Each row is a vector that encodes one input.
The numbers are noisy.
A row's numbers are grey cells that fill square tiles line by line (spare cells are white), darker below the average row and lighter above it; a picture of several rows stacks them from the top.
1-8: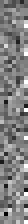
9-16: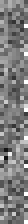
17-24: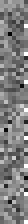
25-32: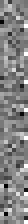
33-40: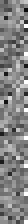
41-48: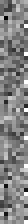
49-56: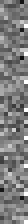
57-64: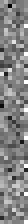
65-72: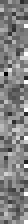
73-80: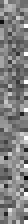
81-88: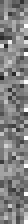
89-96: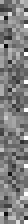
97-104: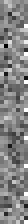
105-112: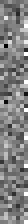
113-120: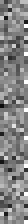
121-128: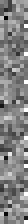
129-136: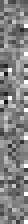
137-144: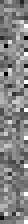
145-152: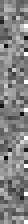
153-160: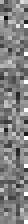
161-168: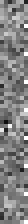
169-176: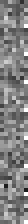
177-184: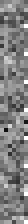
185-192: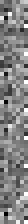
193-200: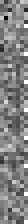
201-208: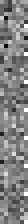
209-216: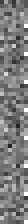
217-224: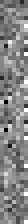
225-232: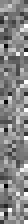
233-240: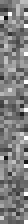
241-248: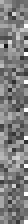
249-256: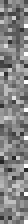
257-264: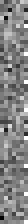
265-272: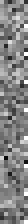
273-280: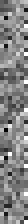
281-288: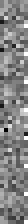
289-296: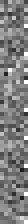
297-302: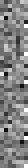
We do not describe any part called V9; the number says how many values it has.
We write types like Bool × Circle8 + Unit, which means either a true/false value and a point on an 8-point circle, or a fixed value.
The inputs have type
Line4 × V9 + List3(Line7).
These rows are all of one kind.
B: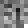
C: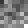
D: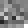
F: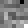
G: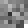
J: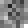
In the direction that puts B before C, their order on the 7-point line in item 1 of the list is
D, G, J, B, C, F.
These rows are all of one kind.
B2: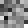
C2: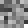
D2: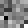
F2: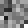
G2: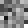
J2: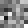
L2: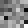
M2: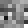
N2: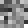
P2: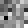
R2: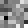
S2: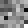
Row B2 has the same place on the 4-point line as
D2, G2, J2 and L2.
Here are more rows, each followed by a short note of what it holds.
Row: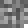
a list of three items
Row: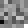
a list of three items
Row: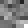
a list of two items
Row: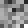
the empty list
